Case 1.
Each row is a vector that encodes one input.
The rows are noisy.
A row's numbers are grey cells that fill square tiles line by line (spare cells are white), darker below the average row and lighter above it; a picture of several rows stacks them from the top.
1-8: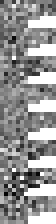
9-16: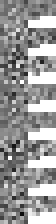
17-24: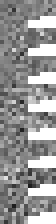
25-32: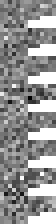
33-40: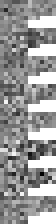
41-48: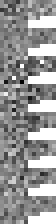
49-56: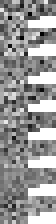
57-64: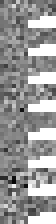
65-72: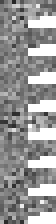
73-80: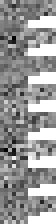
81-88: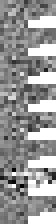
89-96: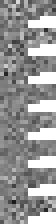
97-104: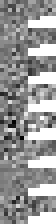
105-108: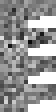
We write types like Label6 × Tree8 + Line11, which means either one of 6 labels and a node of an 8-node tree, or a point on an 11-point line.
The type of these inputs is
Line12.
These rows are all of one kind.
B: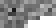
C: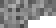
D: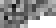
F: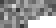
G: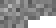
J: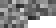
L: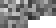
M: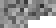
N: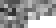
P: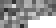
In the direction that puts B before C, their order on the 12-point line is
D, B, N, M, J, P, F, C, G, L.
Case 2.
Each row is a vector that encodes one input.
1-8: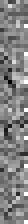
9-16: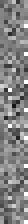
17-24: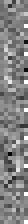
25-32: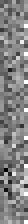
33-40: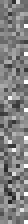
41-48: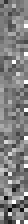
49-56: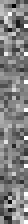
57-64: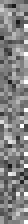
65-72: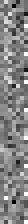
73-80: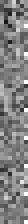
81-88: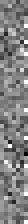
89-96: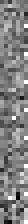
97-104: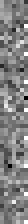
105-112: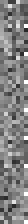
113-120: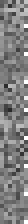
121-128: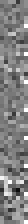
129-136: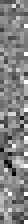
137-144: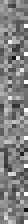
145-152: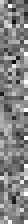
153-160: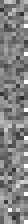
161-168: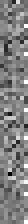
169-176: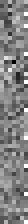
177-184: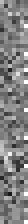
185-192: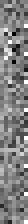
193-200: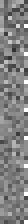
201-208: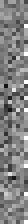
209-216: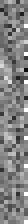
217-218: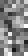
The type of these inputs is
Line18.
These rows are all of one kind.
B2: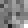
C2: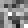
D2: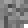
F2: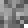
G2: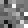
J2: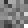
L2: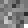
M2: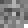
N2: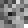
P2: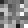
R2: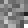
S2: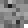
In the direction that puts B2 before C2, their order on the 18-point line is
P2, M2, B2, L2, R2, N2, D2, S2, J2, F2, G2, C2.
